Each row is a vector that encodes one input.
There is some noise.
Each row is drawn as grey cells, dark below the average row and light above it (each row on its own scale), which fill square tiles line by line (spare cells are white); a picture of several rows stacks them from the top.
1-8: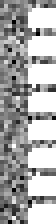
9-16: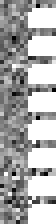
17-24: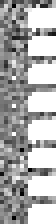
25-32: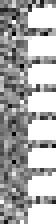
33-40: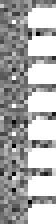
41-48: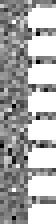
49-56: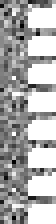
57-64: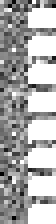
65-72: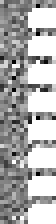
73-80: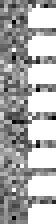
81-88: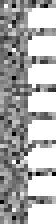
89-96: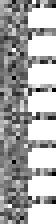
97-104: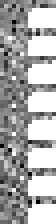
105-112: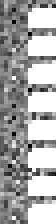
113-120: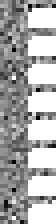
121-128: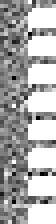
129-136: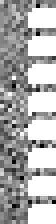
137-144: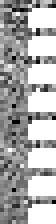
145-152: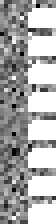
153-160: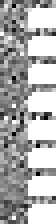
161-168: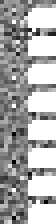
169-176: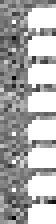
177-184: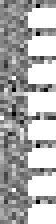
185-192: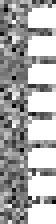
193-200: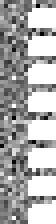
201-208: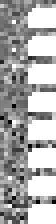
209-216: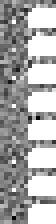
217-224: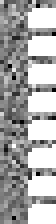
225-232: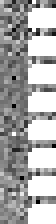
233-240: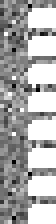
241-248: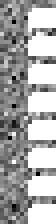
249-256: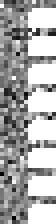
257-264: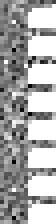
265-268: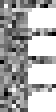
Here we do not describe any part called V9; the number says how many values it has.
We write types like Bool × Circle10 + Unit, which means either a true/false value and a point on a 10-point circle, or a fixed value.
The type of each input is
((Bool × Bool × Bool × Bool + Unit) × Line10 + Circle8 × Circle8) × V9.
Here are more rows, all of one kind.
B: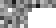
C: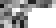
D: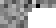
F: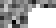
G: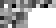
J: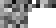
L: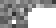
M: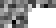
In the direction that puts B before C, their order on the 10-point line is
B, C, G, L, M, D, J, F.
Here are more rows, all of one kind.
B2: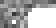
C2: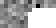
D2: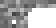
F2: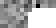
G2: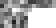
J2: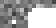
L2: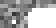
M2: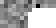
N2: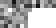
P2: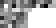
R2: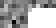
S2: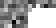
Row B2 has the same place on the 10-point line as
F2, G2, N2 and R2.
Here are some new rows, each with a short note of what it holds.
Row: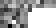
a point on each of two 8-point circles and a value of V9
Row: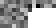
a point on each of two 8-point circles and a value of V9
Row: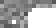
a point on a 10-point line, four true/false values and a value of V9
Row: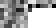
a point on each of two 8-point circles and a value of V9
